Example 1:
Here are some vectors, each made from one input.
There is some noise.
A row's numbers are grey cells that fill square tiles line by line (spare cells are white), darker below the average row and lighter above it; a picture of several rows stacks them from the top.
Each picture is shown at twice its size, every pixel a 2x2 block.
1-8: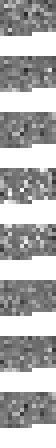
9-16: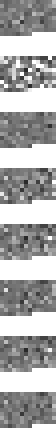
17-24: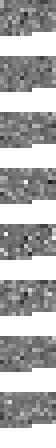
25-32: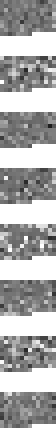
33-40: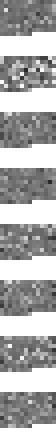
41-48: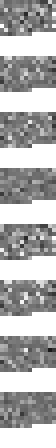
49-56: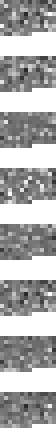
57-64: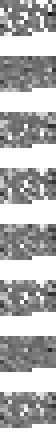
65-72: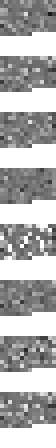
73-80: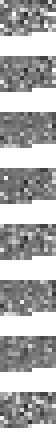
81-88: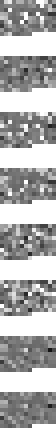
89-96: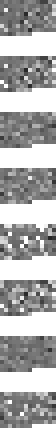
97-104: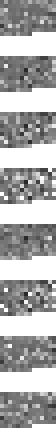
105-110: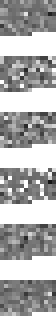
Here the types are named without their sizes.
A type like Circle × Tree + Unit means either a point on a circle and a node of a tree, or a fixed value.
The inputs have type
Circle.
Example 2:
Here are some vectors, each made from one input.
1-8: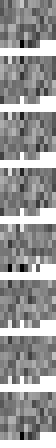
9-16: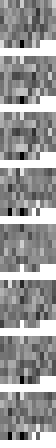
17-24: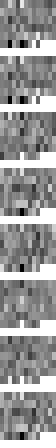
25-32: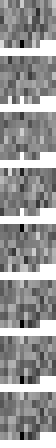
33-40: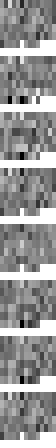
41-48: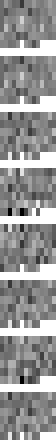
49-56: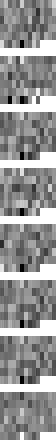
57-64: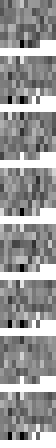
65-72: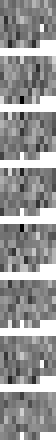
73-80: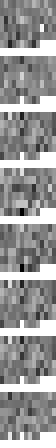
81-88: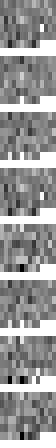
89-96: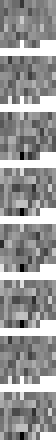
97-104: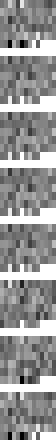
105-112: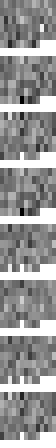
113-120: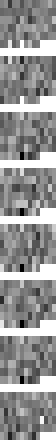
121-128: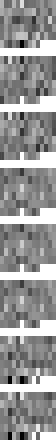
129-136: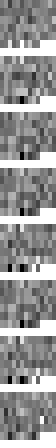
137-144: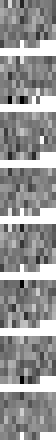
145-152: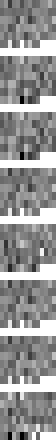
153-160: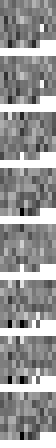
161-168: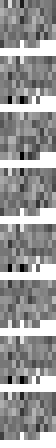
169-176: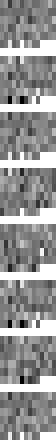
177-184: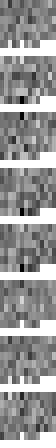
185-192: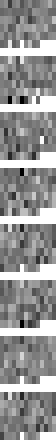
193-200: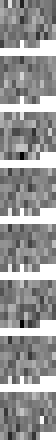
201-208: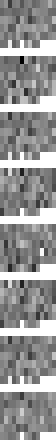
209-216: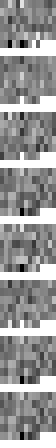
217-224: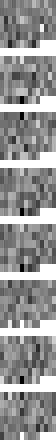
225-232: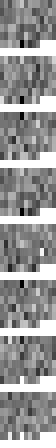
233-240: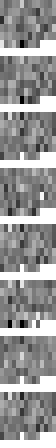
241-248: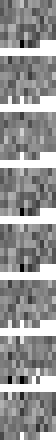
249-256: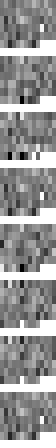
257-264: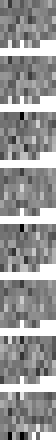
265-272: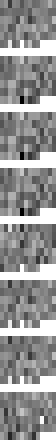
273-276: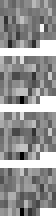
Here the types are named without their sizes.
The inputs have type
Line.
